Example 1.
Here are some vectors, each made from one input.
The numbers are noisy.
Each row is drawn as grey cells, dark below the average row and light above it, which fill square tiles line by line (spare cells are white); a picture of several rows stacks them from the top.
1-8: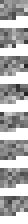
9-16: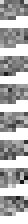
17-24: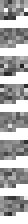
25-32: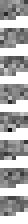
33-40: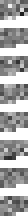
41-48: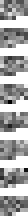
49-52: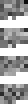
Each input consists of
three true/false values.
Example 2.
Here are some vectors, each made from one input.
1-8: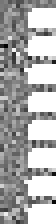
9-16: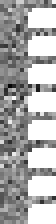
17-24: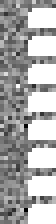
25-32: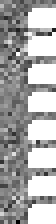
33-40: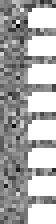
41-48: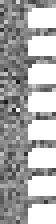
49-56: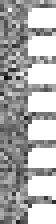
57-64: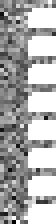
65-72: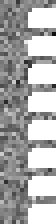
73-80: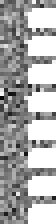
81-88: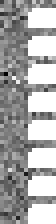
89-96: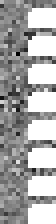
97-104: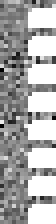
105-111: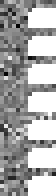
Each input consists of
either a fixed value, or a node of a 12-node tree.
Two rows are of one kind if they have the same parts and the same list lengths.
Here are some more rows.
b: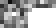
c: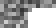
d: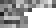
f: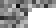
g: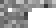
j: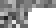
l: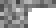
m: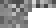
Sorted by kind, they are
b, c, f, g, j, l, m
d

